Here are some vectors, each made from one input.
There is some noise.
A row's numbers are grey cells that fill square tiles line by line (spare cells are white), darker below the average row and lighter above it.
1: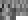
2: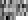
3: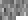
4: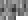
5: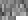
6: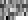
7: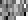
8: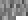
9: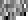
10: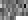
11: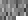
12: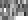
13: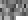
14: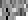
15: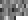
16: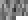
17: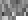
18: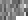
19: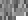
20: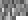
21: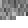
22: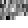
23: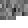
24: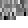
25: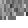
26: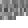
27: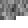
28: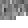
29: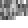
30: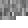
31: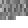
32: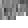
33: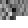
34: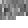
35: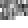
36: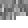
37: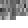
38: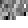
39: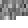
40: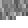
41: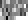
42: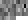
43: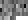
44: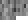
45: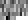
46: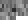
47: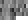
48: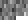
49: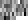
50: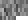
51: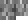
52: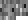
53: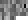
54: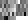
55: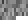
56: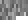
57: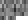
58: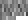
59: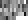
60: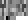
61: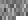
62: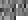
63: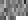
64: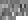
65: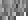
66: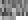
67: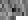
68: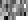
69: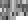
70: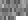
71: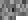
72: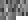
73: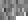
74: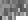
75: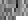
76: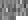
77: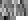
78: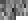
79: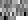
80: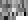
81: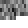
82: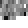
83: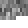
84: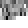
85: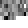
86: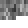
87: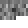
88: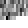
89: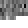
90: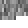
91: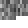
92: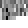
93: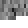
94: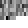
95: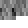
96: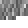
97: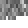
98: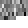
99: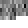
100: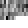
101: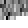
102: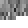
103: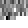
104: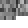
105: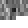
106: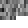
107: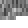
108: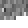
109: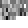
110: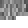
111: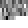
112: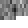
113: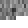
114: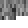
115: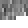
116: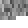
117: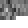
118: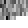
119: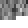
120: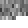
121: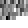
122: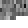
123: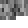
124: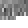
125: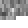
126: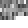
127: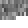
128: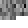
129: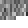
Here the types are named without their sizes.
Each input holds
either a point on a circle, or a point on a line and a true/false value.
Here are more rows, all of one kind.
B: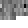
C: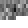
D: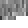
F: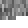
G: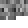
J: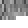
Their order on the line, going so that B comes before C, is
B, F, J, D, C, G.
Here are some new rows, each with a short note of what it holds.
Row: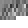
a point on a line and a true/false value
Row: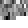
a point on a circle
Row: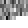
a point on a circle
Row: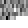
a point on a circle
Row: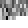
a point on a circle
